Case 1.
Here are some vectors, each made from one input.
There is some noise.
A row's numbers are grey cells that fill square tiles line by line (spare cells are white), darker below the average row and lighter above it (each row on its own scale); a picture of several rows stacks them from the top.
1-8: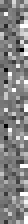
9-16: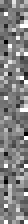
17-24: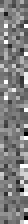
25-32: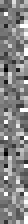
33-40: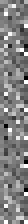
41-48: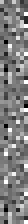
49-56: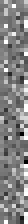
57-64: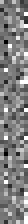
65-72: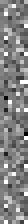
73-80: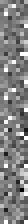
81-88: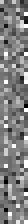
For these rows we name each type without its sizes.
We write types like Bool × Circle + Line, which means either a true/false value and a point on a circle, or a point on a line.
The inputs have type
Bool × Bool × Bool × Bool.
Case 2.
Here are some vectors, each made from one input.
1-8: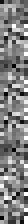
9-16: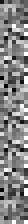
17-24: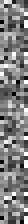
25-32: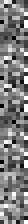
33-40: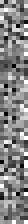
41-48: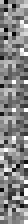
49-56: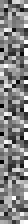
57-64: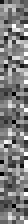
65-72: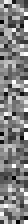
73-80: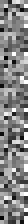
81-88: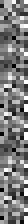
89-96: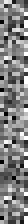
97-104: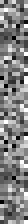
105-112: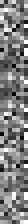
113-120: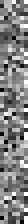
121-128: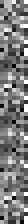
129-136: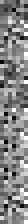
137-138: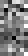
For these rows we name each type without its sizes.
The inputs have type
Label.
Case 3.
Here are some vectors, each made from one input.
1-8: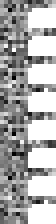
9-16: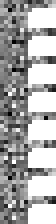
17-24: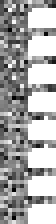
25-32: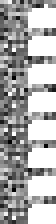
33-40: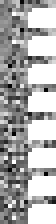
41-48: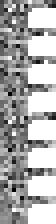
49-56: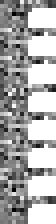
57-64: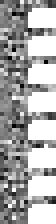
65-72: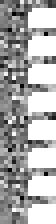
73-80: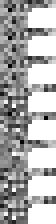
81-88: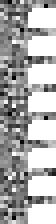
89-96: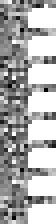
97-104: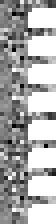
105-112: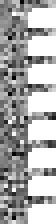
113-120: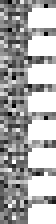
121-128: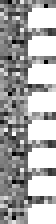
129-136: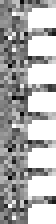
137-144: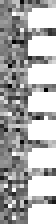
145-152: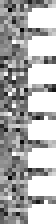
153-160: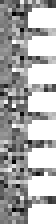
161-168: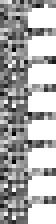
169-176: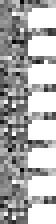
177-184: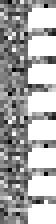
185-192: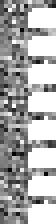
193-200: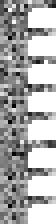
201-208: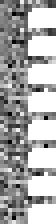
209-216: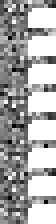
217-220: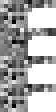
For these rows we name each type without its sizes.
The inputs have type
Bool × Bool × Bool.
